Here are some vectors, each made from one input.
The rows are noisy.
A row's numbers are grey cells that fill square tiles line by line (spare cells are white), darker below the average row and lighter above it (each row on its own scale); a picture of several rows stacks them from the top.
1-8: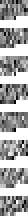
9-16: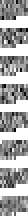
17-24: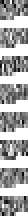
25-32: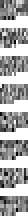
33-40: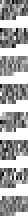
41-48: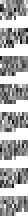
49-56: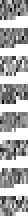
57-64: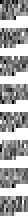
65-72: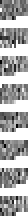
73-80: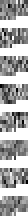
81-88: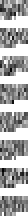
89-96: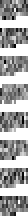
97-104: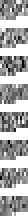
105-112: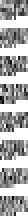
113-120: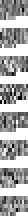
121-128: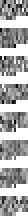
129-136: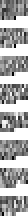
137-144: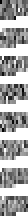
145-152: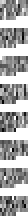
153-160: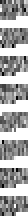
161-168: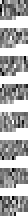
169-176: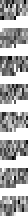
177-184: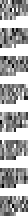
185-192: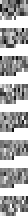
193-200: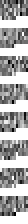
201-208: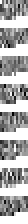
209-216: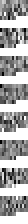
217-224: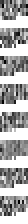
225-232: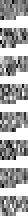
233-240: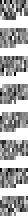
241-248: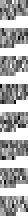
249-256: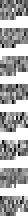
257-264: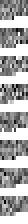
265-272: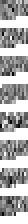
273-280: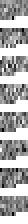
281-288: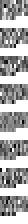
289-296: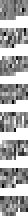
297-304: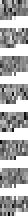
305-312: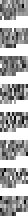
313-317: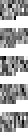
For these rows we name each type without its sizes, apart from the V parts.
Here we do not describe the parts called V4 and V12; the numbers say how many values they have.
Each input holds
two labels, a true/false value, a value of V4 and a value of V12.
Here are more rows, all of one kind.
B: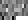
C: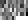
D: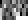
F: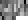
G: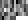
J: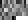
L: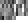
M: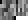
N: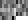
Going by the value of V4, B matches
F and L.
